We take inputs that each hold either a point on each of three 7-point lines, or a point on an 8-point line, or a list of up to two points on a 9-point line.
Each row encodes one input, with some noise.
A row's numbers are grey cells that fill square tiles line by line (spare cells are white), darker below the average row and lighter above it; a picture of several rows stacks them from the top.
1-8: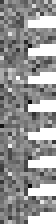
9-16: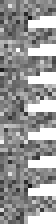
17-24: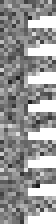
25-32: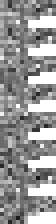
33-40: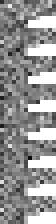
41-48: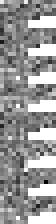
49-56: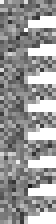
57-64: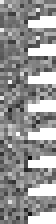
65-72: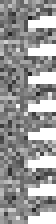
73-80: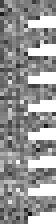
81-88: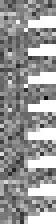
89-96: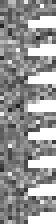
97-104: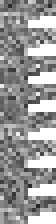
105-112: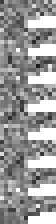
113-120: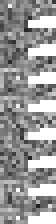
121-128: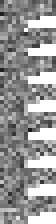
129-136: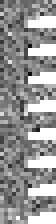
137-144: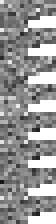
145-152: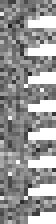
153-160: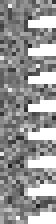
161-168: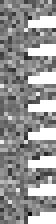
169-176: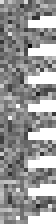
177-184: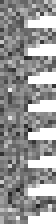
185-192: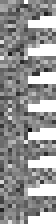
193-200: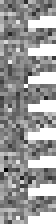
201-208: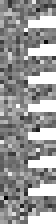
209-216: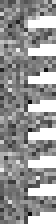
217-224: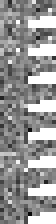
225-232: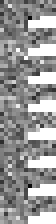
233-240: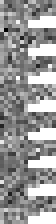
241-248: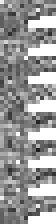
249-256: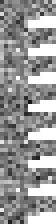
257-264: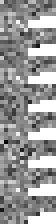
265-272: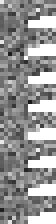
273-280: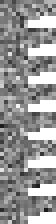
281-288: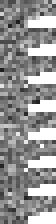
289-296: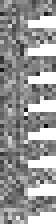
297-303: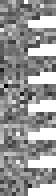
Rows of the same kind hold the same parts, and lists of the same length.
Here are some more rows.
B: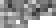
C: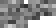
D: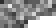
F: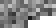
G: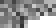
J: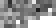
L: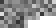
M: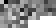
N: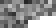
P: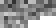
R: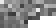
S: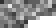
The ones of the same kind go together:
B, J, P
C
D, F, N, R, S
G, L
M

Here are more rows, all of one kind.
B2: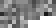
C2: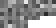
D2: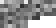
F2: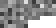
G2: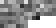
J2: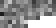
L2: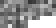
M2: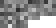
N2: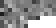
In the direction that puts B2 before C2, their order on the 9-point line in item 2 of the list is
G2, N2, J2, F2, L2, B2, C2, D2, M2.
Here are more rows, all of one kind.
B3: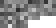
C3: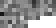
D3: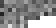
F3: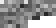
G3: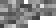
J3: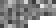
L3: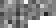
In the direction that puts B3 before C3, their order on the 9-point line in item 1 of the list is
B3, C3, D3, L3, J3, G3, F3.
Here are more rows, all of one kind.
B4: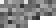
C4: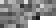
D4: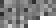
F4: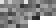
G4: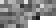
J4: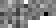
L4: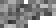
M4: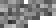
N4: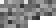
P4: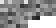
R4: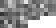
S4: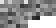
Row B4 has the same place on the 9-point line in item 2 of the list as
M4 and N4.
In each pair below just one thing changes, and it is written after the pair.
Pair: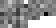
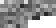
the place on the 9-point line in item 1 of the list
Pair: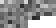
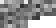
the place on the 9-point line in item 2 of the list
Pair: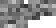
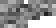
the place on the 9-point line in item 2 of the list
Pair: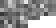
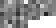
the place on the 9-point line in item 2 of the list
